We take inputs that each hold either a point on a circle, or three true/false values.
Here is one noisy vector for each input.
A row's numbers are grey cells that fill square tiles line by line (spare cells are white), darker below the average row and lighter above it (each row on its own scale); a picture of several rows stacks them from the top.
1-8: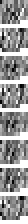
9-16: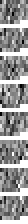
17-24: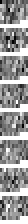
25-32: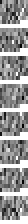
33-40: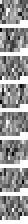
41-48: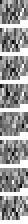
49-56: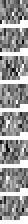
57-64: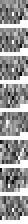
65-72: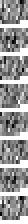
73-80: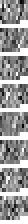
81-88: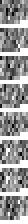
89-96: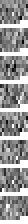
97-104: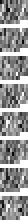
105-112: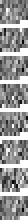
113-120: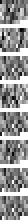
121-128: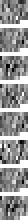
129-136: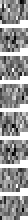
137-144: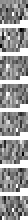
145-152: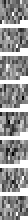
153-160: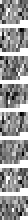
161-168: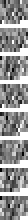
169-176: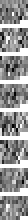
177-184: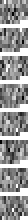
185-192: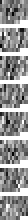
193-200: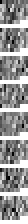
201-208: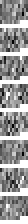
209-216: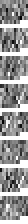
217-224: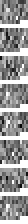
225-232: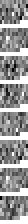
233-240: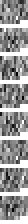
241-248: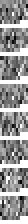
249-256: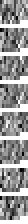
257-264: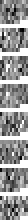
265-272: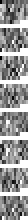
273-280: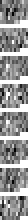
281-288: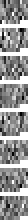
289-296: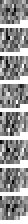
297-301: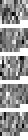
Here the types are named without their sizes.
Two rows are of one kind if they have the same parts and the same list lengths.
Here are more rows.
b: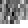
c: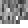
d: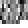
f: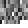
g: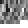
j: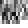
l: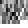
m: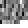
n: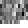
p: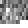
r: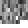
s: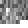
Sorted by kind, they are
b, g, j, l
c, d, f, m, n, p, r, s

